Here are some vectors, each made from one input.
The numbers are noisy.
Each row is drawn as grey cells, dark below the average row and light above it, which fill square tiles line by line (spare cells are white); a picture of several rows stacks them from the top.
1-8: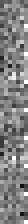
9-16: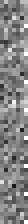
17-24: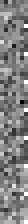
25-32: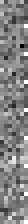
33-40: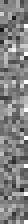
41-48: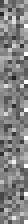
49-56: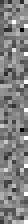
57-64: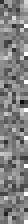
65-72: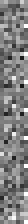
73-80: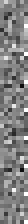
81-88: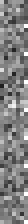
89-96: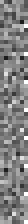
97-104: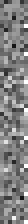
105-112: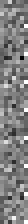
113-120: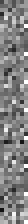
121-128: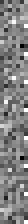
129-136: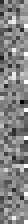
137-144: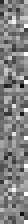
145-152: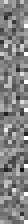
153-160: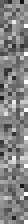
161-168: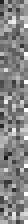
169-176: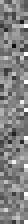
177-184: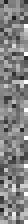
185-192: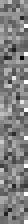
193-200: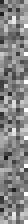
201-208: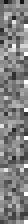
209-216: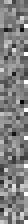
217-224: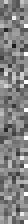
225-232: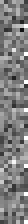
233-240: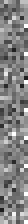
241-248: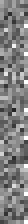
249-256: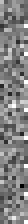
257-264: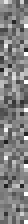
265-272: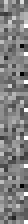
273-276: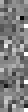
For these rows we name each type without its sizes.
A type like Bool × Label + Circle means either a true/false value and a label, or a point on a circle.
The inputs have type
Bool × Bool × Bool × Circle.
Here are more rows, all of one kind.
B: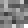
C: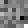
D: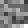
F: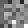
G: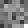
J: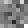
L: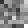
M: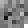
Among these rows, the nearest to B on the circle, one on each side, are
D and J.
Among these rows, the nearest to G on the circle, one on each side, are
C and F.
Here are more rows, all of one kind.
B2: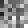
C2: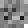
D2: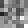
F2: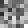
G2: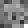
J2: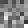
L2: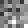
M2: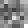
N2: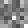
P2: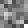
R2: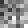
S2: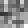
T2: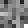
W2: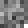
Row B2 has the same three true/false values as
F2, J2, L2 and R2.
